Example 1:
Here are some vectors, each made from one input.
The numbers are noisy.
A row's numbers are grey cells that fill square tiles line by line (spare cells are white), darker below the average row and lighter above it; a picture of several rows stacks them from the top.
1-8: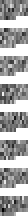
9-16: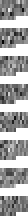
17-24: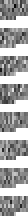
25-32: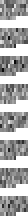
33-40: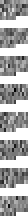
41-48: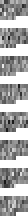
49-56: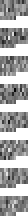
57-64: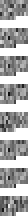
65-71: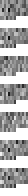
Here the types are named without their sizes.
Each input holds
a point on a circle, together with either a fixed value, or a node of a tree.
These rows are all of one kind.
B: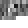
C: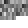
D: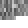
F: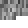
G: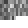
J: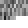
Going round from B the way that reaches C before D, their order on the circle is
B, C, D, F, J, G.
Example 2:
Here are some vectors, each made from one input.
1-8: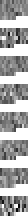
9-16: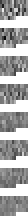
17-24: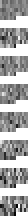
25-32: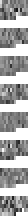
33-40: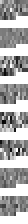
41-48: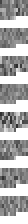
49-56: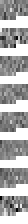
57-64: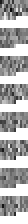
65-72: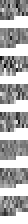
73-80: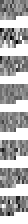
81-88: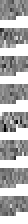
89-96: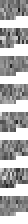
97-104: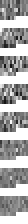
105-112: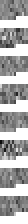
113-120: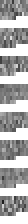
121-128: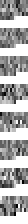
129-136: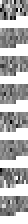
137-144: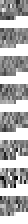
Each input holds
a list of up to two points on a 7-point line.
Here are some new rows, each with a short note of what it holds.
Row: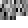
the empty list
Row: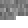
a list of two items
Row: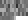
a list of two items
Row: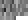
a list of one item
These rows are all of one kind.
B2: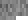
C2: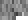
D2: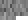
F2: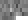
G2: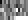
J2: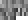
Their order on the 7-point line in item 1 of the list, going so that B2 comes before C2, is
B2, G2, F2, D2, J2, C2.
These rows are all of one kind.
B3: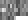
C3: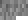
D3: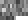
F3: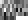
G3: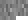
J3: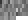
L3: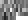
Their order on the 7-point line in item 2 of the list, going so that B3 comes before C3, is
B3, L3, D3, G3, F3, C3, J3.
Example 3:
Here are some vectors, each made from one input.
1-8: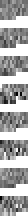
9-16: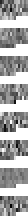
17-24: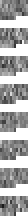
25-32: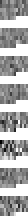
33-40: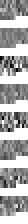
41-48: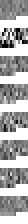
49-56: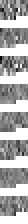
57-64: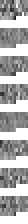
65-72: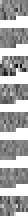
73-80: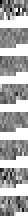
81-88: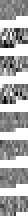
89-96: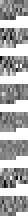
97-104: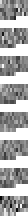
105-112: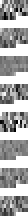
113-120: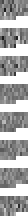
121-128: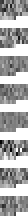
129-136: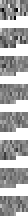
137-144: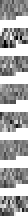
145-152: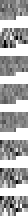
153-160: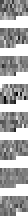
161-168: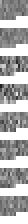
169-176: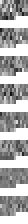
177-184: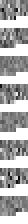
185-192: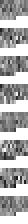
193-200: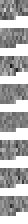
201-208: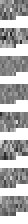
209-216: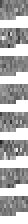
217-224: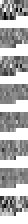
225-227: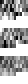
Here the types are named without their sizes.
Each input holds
a list of points on a line.
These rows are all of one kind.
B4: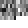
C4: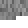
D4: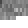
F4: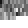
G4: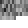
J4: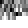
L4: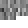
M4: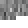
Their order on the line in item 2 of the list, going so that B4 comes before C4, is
B4, G4, M4, C4, F4, L4, D4, J4.
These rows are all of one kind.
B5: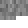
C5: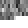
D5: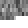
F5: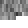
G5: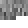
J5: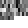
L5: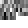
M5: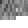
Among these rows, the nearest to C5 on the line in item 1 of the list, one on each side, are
D5 and M5.
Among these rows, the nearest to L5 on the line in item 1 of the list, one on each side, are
B5 and J5.
